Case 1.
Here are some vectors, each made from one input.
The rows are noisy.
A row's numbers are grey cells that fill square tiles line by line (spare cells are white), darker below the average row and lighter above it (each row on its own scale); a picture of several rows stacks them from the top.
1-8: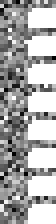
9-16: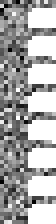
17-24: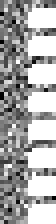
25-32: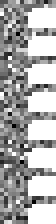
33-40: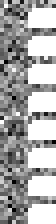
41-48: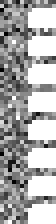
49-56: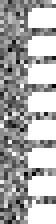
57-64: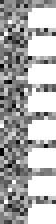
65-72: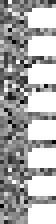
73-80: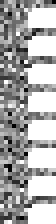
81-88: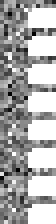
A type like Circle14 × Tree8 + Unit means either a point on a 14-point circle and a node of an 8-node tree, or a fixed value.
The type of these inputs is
Bool × Bool × Bool.
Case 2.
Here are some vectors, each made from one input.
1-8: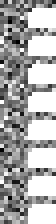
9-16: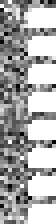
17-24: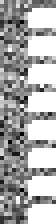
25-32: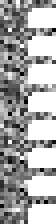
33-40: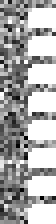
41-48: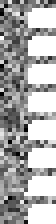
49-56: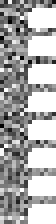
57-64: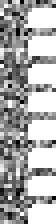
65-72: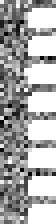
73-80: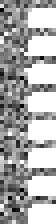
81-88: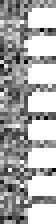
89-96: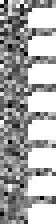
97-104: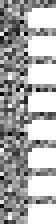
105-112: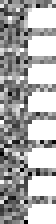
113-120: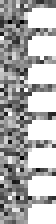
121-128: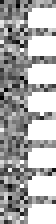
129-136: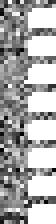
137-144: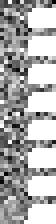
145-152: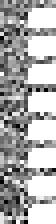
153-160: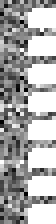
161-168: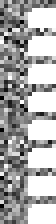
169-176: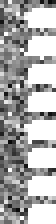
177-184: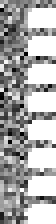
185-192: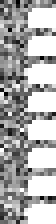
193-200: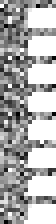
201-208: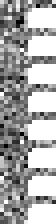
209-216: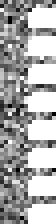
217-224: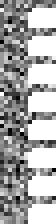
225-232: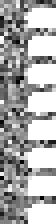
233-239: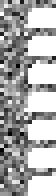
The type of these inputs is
Bool × Bool × Bool + Unit.
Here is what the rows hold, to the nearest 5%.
About 5% of them hold a fixed value. The rest hold three true/false values.
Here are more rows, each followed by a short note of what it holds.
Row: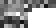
a fixed value
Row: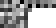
a fixed value
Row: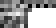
a fixed value
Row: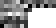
a fixed value
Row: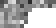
three true/false values
